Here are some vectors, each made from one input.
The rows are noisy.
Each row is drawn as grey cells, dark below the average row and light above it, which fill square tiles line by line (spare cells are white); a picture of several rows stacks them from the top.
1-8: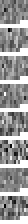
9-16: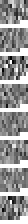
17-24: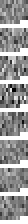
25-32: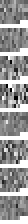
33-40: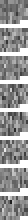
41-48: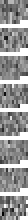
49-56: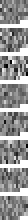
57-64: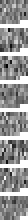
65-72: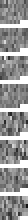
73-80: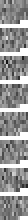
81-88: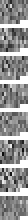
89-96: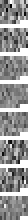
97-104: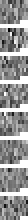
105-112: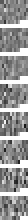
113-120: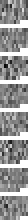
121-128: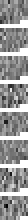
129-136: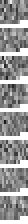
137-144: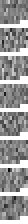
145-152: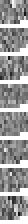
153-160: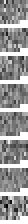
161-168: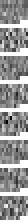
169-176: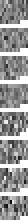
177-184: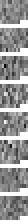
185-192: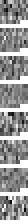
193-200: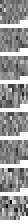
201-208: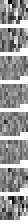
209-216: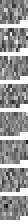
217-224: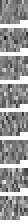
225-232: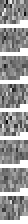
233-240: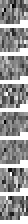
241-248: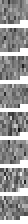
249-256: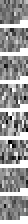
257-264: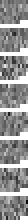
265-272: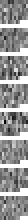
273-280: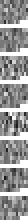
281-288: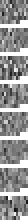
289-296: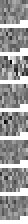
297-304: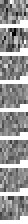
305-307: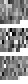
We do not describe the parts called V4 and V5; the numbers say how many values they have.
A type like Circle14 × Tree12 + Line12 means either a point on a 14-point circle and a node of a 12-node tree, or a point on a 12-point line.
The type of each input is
(Bool × Bool × Bool × (Line9 + V4) + List2(V5)) × Line7.
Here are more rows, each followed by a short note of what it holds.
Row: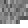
a point on a 7-point line, three true/false values and a value of V4
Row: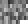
a point on a 7-point line, three true/false values and a value of V4
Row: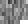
a point on a 7-point line, together with a list of two items
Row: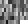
a point on a 7-point line, together with the empty list
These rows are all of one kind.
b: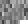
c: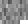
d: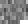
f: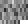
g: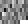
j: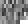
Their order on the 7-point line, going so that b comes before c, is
b, d, c, j, f, g.
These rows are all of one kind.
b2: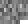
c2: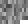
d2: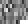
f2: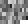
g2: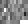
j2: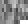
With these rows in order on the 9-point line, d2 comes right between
b2 and f2.
